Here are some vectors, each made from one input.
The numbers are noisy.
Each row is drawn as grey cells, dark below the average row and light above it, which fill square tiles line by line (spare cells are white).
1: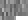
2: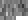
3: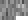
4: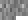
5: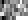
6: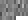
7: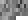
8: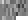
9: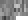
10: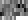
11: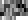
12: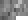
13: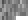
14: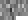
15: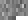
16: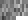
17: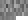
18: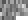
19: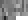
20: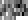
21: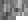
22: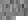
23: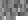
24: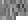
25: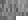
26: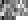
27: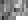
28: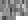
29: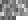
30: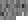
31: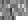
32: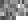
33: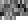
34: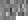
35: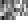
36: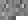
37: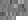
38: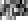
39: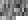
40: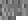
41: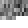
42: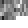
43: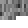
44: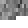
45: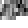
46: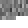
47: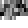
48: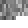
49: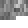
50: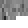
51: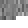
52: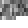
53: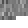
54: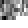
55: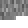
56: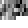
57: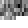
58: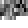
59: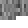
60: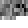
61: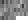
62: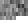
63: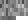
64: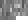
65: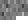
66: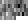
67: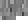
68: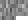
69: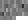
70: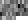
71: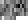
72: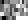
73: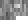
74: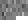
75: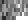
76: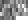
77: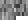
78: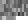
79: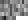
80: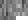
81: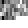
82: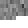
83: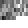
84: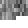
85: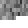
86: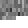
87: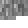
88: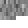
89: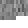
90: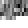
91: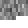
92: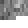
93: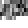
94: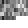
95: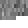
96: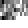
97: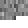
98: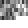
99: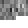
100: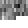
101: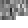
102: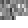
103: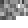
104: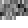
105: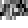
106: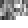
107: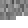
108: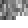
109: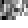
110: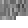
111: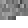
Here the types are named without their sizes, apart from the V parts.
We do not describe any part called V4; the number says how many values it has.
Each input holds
a label, together with either a point on a line, or a value of V4.
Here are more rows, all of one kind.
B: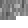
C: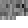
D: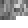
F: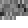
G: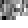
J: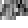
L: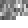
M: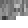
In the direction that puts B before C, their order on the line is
J, D, L, M, B, F, G, C.
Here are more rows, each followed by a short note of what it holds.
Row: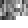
a label and a point on a line
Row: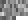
a label and a value of V4
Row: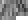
a label and a point on a line
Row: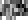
a label and a point on a line
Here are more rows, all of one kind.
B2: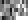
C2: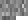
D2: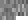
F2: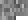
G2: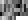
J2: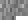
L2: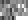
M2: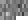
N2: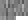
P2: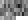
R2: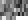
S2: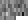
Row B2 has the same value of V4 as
D2, L2 and R2.
